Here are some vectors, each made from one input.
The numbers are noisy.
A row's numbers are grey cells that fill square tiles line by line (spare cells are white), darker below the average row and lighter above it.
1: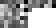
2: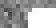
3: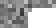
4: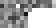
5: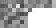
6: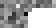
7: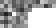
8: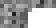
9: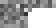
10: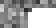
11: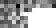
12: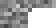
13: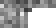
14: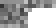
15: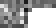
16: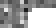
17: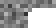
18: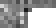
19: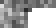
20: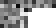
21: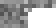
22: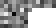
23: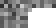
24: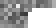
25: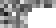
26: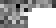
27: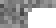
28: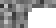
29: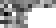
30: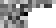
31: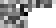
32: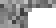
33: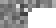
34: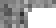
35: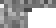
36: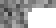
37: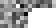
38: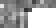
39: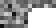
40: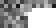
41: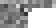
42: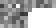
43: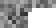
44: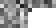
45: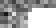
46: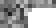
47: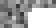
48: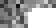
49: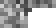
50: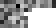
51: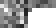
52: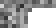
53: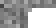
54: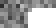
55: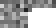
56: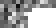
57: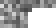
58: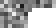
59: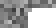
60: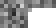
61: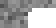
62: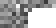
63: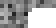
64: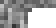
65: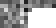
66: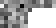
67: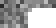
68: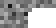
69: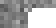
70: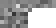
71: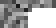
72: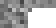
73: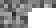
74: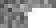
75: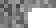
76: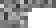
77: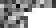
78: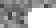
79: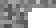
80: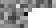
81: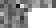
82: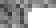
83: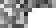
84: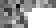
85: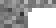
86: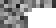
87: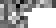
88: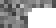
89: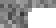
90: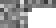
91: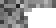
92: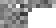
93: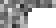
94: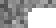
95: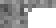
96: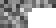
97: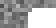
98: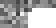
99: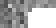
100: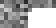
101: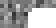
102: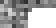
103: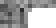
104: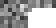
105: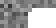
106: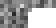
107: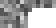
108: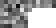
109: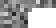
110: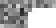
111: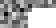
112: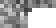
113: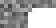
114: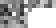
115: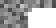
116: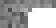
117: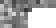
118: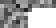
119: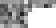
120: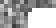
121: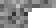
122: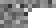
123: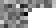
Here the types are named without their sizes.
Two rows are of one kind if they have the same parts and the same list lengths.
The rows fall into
2 kinds.
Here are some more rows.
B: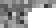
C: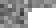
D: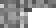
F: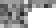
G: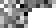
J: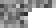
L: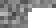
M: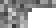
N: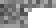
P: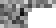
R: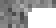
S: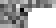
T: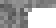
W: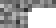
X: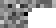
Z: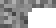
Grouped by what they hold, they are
B, C, F, J, L, N, P, R, S, T, X, Z
D, G, M, W

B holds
a point on each of two lines.
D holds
a point on each of two circles.
